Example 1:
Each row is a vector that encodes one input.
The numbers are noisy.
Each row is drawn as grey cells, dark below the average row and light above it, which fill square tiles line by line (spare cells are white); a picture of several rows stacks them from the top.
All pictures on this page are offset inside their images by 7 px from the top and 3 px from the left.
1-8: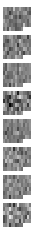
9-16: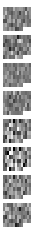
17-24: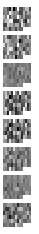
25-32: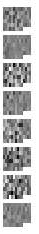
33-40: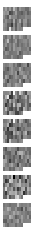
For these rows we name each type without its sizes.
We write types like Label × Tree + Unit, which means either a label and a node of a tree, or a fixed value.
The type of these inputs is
Circle + Label.
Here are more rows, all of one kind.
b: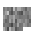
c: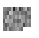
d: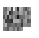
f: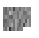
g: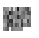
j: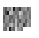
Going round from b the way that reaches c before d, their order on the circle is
b, g, c, j, f, d.
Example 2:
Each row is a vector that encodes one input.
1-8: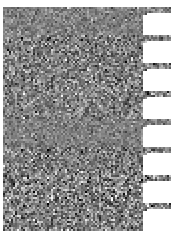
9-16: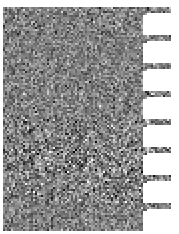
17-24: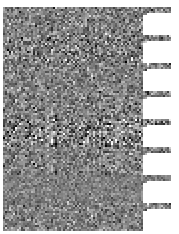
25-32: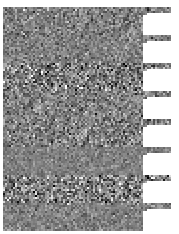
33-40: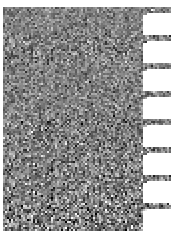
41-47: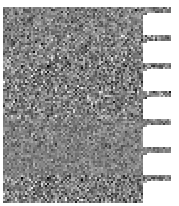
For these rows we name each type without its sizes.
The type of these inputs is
List(Line).
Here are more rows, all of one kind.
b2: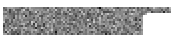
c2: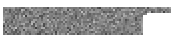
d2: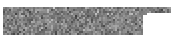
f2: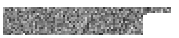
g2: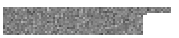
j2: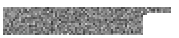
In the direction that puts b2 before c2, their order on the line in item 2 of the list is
j2, b2, c2, f2, g2, d2.
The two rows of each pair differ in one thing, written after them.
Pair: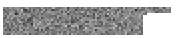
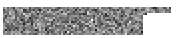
the place on the line in item 1 of the list
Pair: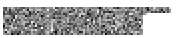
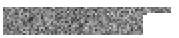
the place on the line in item 2 of the list
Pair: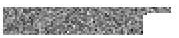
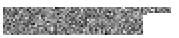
the place on the line in item 1 of the list
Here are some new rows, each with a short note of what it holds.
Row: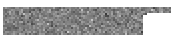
a list of two items
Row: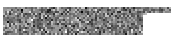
the empty list
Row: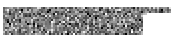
the empty list
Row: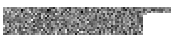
the empty list
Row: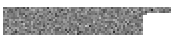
a list of one item
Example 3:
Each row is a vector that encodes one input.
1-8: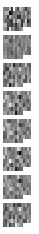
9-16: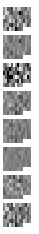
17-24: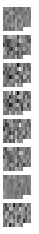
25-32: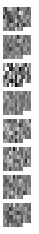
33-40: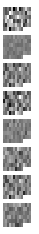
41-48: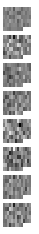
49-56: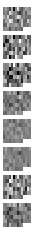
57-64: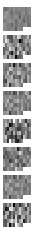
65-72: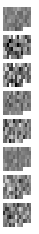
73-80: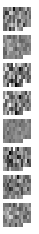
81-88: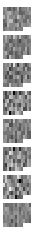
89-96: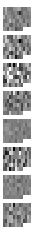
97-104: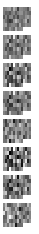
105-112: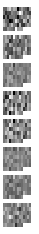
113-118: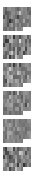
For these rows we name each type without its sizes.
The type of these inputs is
Label × Line.
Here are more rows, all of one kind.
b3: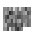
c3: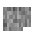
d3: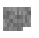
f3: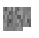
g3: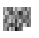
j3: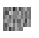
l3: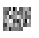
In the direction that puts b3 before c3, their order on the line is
l3, b3, d3, g3, j3, f3, c3.
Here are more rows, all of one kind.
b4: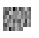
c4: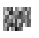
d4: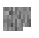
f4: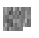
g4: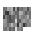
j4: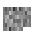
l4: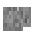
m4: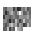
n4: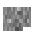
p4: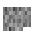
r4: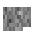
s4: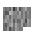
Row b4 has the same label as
c4, l4, n4 and s4.
